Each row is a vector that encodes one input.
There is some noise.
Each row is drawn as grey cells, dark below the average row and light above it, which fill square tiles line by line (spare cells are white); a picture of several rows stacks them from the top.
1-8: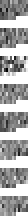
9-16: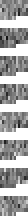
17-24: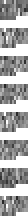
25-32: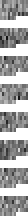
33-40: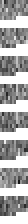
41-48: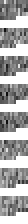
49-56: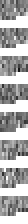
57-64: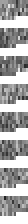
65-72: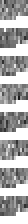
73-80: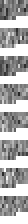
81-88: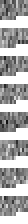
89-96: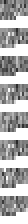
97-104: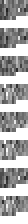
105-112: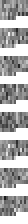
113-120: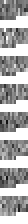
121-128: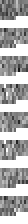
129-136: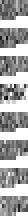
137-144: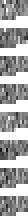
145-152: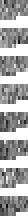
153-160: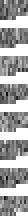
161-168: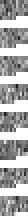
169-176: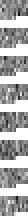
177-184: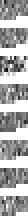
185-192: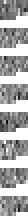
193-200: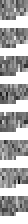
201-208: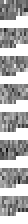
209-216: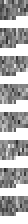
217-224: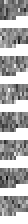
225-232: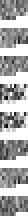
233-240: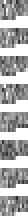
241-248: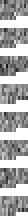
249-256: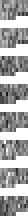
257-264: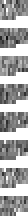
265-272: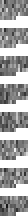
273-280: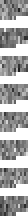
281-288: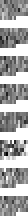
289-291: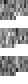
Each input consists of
either a point on a 13-point circle, or a fixed value.
